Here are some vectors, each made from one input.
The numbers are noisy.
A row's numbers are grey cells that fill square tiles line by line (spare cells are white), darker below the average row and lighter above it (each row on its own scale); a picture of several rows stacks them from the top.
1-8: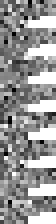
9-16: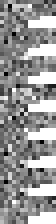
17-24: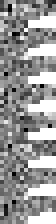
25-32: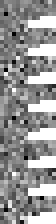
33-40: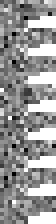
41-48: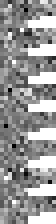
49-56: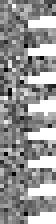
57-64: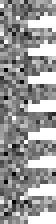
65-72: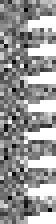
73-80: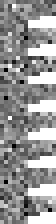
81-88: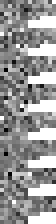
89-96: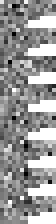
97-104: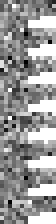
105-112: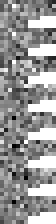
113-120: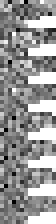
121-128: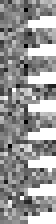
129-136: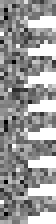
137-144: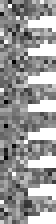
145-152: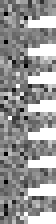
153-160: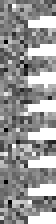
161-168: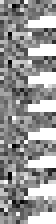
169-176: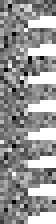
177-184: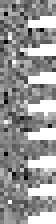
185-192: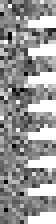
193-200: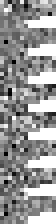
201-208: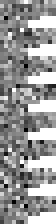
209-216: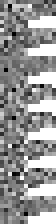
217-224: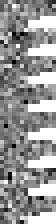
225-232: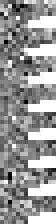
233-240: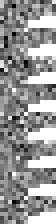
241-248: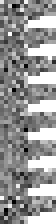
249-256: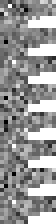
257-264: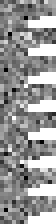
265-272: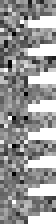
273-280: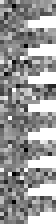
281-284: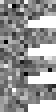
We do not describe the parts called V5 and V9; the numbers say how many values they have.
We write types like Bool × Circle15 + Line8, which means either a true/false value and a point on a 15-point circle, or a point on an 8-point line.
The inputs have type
(Bool × Circle8 × Line6 + V5) × V9 + Line8.
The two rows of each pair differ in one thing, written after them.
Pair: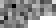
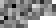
the place on the 6-point line
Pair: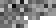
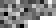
the value of V9
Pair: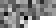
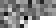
the place on the 8-point circle
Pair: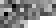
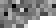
the value of V9
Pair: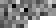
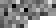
the place on the 8-point circle
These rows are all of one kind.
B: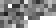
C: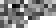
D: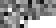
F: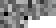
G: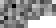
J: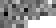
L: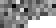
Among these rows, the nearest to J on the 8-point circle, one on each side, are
B and F.
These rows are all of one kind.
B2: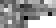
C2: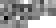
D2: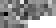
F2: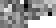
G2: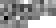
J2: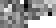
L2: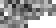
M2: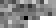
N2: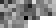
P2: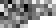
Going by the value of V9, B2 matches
F2 and J2.
